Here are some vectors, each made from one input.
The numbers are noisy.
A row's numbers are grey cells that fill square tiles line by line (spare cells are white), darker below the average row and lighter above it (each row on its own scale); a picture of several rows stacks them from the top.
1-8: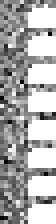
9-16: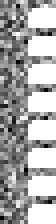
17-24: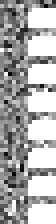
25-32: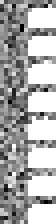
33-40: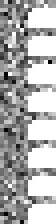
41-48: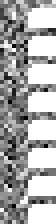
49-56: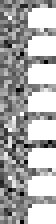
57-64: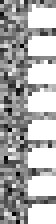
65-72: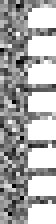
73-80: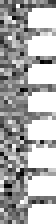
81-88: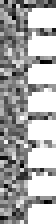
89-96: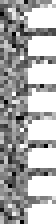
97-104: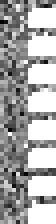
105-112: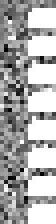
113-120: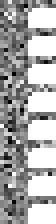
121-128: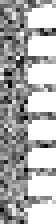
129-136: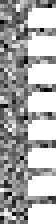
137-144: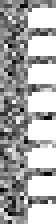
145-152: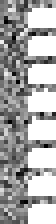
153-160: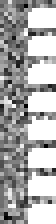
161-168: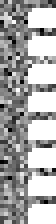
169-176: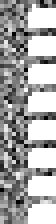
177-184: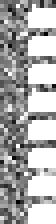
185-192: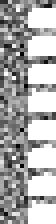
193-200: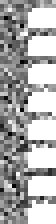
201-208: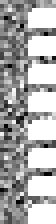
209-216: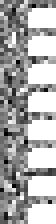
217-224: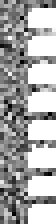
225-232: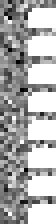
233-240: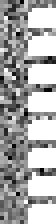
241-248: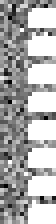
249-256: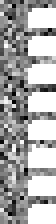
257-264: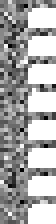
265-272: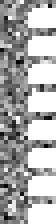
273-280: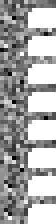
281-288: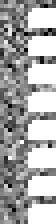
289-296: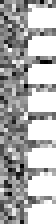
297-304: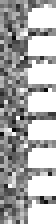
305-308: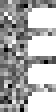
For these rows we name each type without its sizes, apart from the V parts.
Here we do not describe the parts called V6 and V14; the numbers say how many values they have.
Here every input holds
a true/false value and a value of V14, together with either a node of a tree, or a value of V6.
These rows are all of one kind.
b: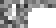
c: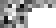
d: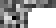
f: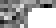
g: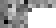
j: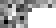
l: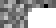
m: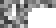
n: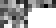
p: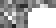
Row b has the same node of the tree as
l, m and n.
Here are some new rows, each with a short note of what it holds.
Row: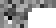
a true/false value, a value of V6 and a value of V14
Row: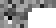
a true/false value, a value of V6 and a value of V14
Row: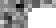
a true/false value, a value of V6 and a value of V14
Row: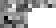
a node of a tree, a true/false value and a value of V14
